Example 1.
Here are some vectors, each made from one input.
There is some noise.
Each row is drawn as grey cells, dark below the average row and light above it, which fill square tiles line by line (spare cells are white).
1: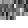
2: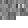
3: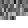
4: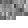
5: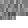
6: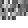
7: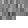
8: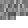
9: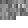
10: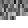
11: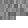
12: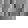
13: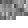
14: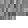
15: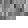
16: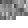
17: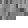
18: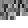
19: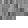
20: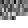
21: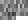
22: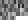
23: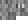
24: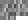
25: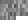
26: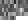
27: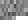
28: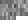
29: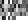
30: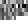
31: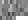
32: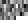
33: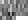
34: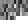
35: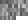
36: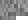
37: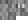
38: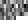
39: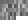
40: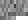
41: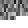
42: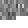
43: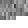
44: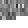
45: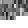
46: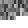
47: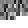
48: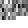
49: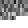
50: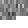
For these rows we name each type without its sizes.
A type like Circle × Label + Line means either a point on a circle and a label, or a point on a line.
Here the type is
Label.
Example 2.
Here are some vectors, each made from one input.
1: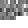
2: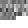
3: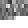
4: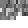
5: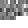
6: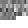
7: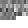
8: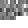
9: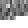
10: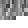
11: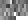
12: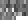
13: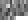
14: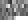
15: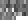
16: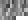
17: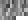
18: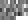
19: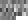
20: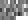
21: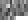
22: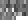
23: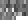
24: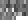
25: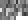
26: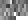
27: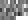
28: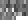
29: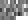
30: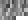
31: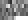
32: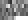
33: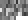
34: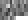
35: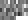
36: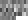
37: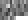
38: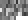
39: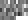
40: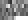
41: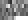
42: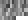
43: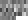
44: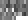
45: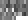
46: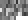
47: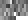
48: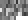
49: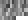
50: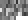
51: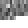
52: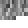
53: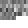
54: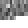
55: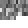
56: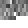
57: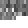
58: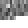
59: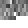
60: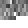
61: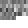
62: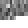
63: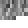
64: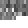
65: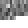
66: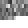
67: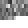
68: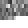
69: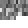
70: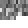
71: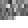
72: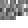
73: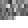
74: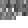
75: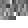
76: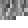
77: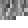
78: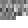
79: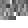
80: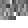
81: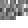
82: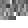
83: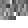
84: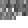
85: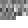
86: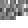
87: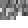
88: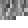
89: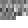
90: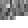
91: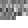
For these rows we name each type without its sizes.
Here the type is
Bool × Bool × Bool.
